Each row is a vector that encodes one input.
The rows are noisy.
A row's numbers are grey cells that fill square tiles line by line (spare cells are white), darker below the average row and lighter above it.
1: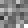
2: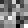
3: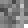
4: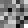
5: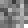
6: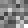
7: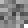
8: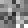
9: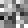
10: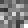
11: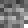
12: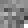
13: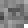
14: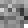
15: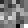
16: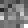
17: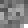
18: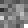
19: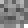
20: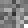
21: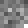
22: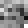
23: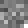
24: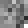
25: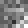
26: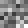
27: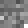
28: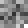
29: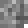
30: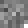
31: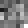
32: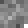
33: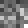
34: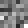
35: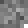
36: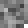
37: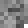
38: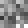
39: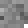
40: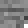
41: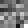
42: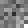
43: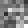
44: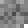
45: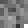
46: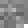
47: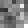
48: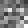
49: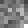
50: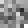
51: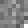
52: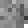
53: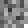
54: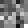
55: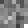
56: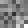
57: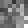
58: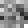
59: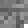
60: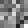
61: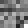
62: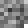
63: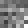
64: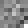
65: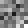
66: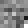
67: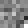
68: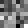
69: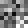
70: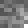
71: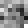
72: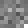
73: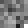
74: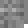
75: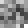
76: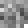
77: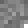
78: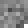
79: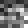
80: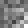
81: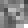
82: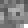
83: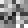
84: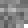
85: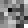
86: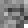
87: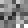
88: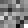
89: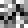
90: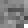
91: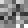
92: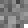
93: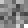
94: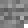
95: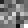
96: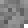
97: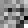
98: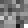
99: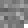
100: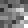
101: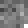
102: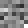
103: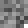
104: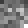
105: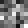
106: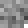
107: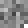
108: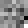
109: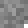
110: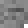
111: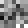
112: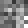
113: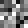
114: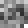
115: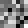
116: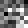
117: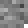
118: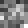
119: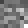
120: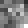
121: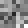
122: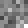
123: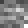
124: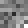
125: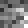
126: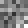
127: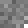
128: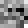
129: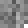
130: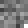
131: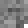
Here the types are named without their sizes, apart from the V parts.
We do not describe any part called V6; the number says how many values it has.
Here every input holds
a list of items, each a true/false value and a value of V6.
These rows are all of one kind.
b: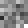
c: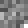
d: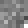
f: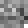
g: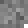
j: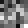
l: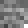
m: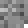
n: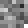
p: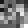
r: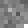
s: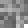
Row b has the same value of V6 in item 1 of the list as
c, j, m and n.
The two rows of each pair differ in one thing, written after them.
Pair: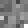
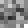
the value of V6 in item 1 of the list
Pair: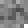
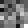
the value of V6 in item 1 of the list
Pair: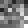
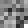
the true/false value in item 2 of the list
